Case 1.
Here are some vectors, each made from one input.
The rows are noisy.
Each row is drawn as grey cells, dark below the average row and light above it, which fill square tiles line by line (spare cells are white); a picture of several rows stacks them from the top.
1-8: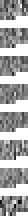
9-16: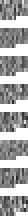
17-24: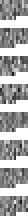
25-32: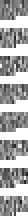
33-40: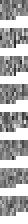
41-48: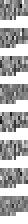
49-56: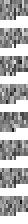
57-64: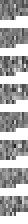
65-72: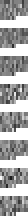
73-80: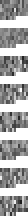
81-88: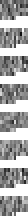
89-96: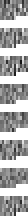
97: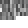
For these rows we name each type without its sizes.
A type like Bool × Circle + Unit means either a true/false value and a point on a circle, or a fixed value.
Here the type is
Line.
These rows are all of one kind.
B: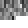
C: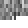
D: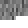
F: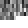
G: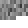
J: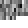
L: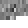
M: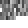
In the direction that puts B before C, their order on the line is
F, B, M, D, L, G, C, J.
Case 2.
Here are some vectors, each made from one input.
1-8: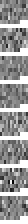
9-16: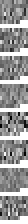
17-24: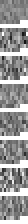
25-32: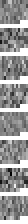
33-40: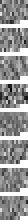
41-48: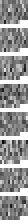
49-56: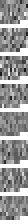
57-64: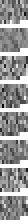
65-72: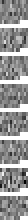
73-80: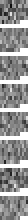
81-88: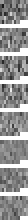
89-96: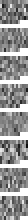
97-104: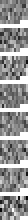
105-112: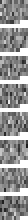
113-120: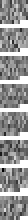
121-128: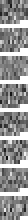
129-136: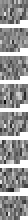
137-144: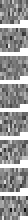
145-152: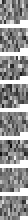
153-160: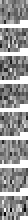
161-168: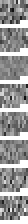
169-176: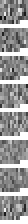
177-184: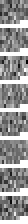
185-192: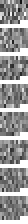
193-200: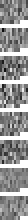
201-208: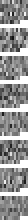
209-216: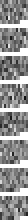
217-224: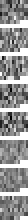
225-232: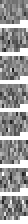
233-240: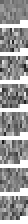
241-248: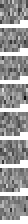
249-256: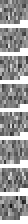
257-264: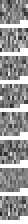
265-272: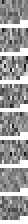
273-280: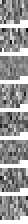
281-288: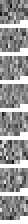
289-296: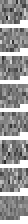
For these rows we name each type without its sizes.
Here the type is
Tree.
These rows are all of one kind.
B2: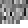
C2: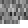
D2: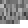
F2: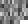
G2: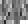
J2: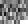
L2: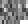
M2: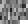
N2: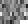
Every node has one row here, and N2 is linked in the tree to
D2 and F2.
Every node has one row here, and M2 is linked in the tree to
D2.
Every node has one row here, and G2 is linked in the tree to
C2.
